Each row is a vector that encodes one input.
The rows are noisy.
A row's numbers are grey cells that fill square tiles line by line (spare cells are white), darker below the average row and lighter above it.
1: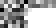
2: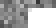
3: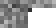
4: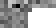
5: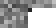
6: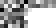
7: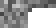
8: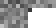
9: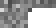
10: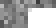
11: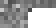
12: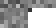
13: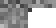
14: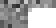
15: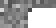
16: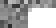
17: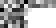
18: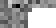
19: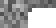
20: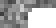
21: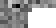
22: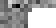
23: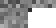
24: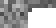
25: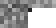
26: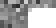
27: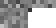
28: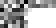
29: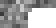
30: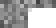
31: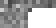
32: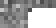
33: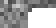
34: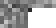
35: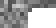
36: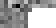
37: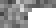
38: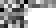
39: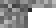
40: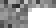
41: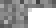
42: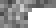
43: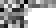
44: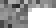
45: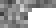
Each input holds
either a point on an 8-point circle, or a fixed value.
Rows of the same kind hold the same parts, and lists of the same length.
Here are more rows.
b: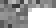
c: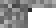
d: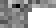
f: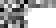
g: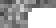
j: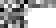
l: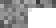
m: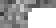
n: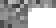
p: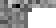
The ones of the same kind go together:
b, c, d, g, l, m, n, p
f, j

